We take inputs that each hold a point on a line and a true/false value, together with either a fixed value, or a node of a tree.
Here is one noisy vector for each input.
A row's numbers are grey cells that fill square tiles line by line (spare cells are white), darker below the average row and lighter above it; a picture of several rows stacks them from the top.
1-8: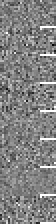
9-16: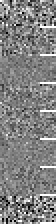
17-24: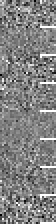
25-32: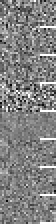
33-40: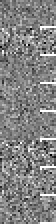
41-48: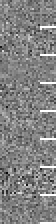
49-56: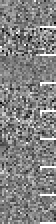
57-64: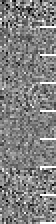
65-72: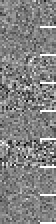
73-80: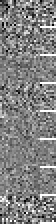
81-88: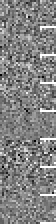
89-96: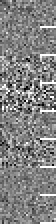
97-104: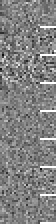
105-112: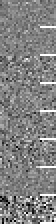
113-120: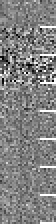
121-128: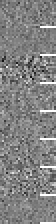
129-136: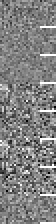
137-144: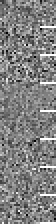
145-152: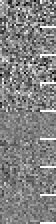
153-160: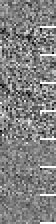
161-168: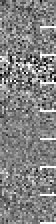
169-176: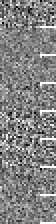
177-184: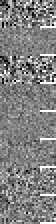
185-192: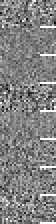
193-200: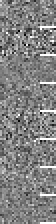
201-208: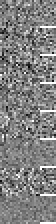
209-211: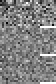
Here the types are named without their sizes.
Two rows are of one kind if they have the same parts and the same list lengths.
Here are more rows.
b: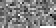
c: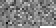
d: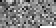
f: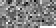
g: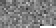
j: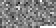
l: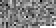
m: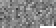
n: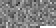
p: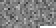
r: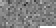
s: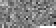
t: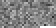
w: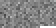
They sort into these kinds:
b, c, d, g, j, m, n, w
f, l, p, r, s, t

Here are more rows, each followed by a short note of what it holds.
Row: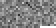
a point on a line and a true/false value
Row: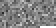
a point on a line, a node of a tree and a true/false value
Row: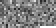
a point on a line and a true/false value
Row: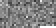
a point on a line, a node of a tree and a true/false value
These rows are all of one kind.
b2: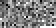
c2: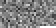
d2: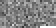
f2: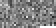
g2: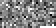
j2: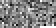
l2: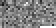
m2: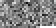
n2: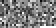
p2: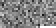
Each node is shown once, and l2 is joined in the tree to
b2.
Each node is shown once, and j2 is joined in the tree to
b2 and f2.
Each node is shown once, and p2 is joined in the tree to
n2.
